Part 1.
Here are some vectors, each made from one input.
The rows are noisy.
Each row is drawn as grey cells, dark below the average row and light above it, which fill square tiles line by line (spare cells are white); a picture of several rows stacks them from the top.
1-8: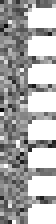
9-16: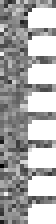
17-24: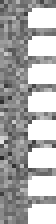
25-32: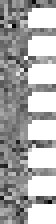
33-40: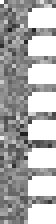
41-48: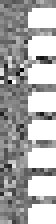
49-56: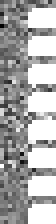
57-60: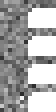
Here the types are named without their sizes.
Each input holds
either a point on a line, or a node of a tree.
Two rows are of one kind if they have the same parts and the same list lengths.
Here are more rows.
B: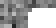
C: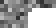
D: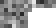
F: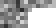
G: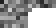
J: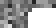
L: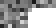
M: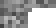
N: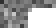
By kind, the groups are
B, J, L, N
C, D, F, G, M

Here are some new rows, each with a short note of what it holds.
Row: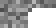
a node of a tree
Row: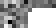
a node of a tree
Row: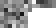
a node of a tree
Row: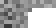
a node of a tree
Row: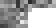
a node of a tree
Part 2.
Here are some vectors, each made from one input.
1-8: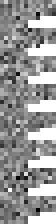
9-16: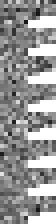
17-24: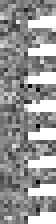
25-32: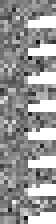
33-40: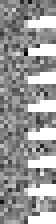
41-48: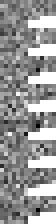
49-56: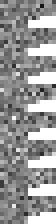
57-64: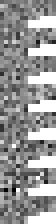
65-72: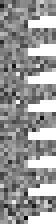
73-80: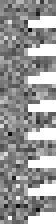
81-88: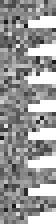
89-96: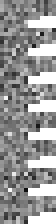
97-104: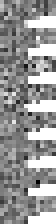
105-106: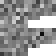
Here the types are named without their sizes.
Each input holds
either a point on a circle, or a node of a tree.
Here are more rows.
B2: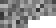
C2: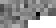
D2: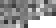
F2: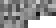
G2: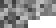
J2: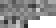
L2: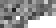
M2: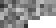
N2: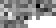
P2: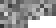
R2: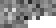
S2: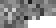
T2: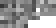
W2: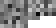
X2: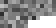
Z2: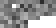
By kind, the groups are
B2, L2, N2, P2, R2, S2, X2
C2, D2, F2, G2, J2, M2, T2, W2, Z2

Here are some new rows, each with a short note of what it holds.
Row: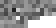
a node of a tree
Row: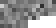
a node of a tree
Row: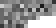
a node of a tree
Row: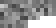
a node of a tree
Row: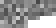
a node of a tree
